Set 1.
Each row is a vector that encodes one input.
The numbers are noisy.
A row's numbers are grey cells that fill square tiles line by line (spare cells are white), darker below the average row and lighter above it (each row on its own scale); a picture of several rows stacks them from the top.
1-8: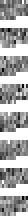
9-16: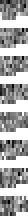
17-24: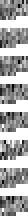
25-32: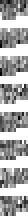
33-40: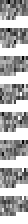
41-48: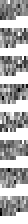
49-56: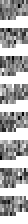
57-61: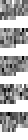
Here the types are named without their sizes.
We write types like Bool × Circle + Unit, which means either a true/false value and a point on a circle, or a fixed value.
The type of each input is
Bool × Bool × Bool.
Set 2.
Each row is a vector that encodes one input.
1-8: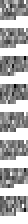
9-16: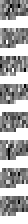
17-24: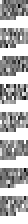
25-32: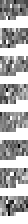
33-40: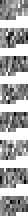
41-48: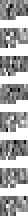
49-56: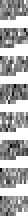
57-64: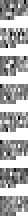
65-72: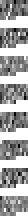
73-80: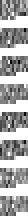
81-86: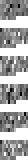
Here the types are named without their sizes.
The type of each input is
Bool × Bool × Bool × Bool.
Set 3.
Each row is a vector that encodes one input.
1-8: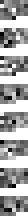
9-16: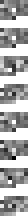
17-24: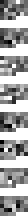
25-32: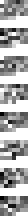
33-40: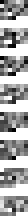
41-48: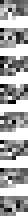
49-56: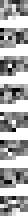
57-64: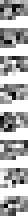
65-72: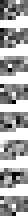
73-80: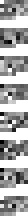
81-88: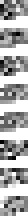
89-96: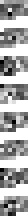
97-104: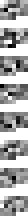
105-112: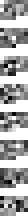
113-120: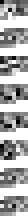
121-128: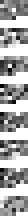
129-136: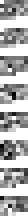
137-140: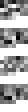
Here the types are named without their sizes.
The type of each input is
Bool × Bool × Bool × Bool + Unit.
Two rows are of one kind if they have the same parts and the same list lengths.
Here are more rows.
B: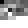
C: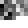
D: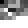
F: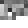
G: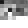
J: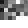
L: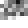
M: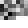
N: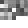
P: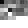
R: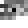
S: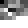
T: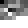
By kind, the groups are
B, D, F, G, J, L, N, P, R, S, T
C, M

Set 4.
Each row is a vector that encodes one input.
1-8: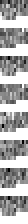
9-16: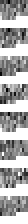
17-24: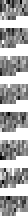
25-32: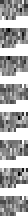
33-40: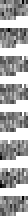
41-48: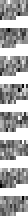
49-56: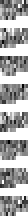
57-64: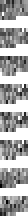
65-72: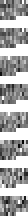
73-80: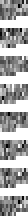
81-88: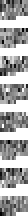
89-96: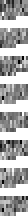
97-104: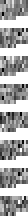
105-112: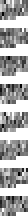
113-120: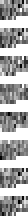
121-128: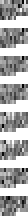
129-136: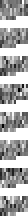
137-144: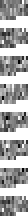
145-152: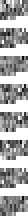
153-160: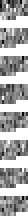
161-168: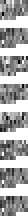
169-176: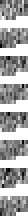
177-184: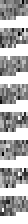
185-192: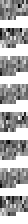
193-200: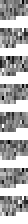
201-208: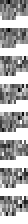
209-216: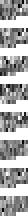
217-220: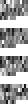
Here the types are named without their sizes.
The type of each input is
Bool × Bool × Bool.
